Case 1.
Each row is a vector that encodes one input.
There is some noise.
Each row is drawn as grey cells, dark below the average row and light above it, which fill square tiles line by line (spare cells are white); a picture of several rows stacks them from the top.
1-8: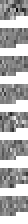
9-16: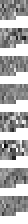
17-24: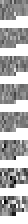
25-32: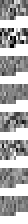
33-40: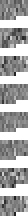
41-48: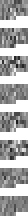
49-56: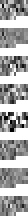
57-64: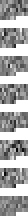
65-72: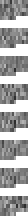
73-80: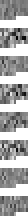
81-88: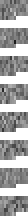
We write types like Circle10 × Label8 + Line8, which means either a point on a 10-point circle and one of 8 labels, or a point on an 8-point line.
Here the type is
List2(Line5).
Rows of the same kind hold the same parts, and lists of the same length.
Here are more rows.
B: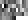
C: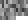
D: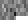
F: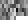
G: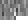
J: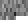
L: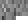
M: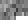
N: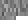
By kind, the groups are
B
C, D, J, L, M
F, G, N

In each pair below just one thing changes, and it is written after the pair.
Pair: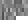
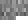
the place on the 5-point line in item 1 of the list
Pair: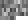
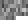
the place on the 5-point line in item 2 of the list
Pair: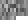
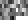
the place on the 5-point line in item 1 of the list
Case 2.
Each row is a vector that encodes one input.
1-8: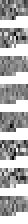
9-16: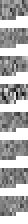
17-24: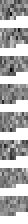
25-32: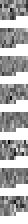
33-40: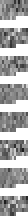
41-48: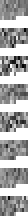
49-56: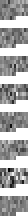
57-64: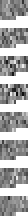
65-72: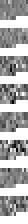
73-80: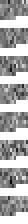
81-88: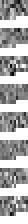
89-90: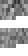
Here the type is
Label10 × Line6.
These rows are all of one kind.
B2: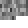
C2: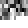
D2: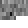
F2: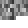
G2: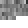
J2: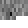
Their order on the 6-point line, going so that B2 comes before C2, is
F2, D2, G2, B2, J2, C2.
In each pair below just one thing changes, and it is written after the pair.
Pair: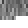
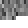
the label
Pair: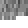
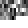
the label
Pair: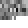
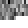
the place on the 6-point line
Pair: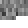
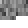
the place on the 6-point line
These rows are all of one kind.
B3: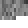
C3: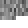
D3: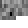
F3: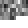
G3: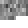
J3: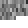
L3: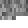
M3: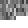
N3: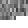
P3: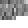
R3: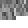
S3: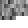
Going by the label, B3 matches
F3, J3, M3 and N3.
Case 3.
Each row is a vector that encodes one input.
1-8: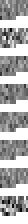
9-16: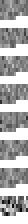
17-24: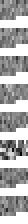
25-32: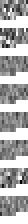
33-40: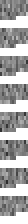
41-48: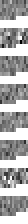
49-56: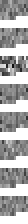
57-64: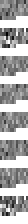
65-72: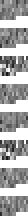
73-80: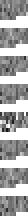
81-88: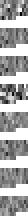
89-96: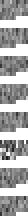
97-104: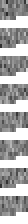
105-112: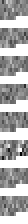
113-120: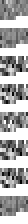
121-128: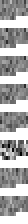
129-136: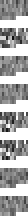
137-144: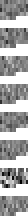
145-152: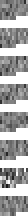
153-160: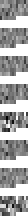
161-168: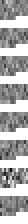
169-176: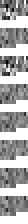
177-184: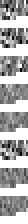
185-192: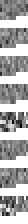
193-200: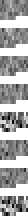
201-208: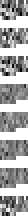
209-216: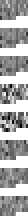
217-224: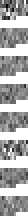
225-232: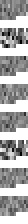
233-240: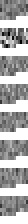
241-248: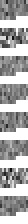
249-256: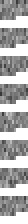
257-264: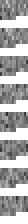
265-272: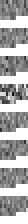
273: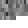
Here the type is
Bool × Bool × Bool × Bool + Tree7 + Unit.
